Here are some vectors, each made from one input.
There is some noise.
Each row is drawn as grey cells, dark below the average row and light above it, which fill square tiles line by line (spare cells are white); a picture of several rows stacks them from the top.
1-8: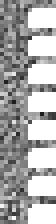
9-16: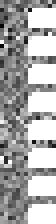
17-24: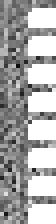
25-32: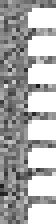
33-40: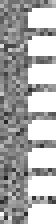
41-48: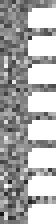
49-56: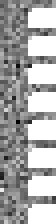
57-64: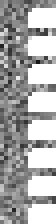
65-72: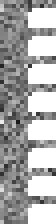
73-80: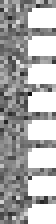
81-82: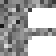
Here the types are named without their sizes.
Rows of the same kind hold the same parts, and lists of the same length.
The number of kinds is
3.
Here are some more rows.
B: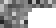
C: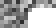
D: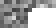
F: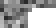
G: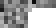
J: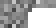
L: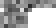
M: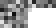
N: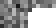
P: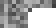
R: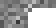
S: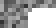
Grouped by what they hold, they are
B, N
C, D, F, J, L
G, M, P, R, S

